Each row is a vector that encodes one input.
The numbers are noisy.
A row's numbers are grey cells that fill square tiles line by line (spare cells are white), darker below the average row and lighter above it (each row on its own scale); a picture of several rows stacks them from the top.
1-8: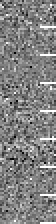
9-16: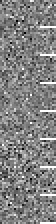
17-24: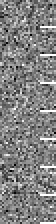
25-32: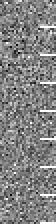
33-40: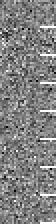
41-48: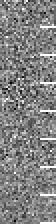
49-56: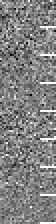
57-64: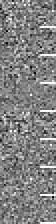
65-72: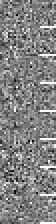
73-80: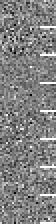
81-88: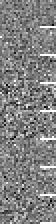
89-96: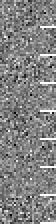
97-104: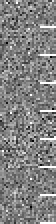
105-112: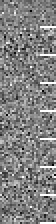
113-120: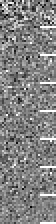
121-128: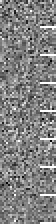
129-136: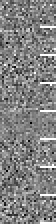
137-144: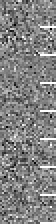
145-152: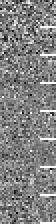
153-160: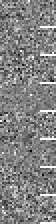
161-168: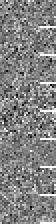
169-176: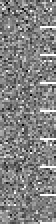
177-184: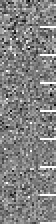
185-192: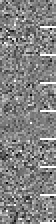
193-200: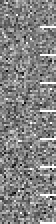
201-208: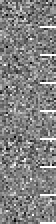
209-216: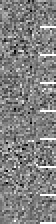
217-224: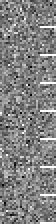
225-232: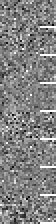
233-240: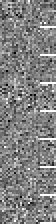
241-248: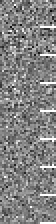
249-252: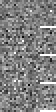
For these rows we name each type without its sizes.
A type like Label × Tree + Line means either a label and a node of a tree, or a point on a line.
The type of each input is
Bool × Label + Unit.
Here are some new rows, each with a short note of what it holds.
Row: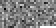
a label and a true/false value
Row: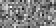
a label and a true/false value
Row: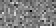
a fixed value
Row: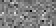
a fixed value
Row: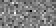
a fixed value
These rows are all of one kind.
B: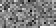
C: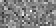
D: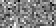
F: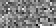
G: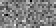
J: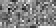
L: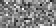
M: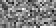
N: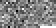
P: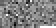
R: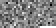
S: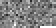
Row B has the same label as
G, M, R and S.
